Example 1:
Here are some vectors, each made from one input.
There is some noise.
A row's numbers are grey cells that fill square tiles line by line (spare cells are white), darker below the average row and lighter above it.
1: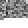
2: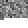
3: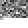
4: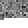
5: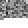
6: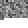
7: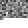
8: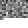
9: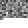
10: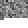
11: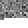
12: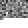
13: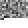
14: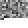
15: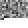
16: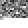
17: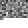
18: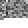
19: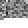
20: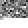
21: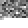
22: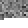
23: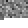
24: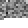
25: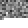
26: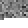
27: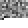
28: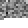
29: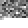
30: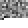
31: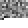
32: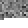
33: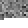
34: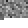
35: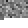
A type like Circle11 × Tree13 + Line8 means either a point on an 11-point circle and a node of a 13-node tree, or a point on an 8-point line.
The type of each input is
Line6.
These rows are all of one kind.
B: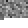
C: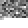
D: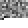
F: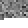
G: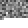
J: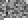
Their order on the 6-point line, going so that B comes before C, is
D, J, F, B, G, C.
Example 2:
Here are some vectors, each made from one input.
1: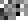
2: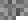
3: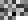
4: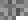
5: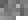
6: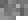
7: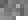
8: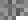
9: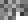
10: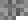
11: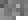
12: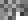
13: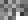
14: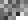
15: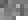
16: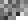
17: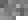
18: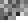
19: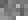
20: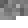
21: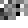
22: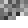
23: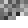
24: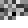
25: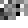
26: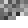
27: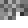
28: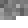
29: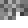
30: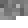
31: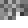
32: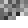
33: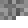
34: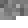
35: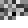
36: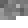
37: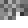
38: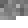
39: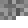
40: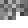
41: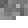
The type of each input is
Line6.
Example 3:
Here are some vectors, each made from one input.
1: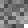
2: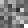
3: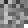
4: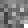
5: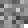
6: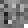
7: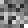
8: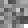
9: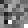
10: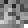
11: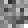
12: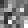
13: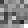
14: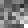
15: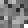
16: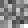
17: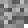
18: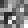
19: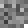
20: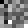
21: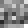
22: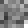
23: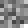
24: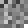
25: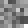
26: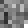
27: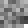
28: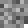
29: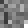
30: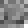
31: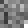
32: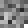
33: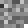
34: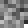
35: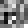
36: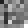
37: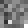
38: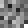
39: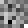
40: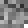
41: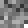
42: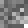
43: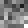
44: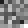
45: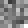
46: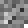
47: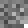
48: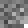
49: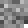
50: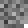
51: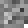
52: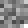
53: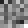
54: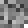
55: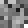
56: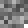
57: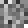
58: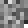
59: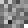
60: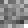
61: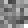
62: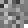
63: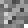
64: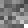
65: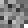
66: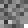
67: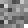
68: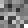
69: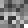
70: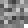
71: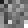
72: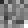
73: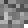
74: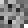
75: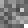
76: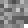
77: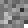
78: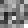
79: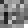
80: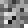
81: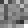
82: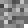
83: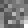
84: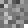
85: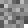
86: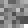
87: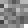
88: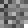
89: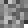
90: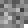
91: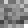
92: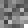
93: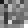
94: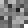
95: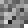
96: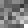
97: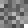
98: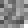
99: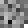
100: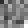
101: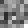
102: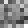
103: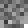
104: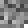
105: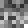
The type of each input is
Circle20.
